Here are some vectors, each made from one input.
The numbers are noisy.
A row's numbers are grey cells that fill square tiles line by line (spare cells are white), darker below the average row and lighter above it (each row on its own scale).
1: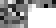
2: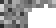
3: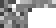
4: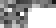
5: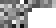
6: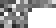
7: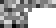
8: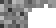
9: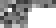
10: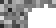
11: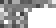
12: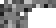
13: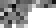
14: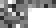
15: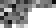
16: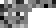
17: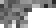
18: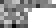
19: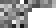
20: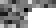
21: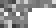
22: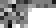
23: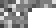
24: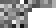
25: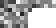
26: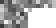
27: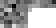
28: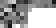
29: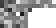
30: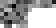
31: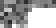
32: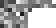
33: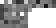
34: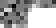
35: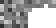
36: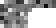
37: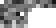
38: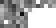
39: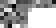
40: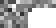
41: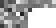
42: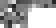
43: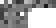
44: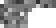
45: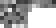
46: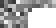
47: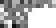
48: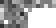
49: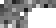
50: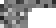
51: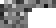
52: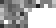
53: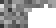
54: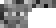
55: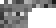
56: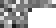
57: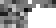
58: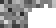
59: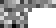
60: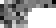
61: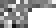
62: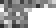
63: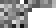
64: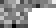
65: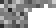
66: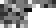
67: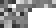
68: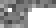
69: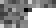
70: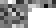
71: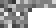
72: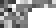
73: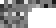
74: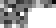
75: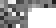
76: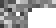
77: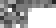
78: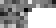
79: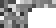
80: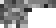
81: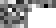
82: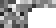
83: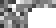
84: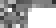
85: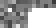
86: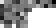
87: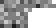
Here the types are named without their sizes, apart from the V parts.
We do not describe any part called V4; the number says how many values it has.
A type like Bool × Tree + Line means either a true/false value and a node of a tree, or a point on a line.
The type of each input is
List(Bool × V4).
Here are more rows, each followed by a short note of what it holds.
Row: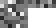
a list of two items
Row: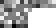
a list of one item
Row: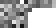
the empty list
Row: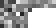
a list of one item
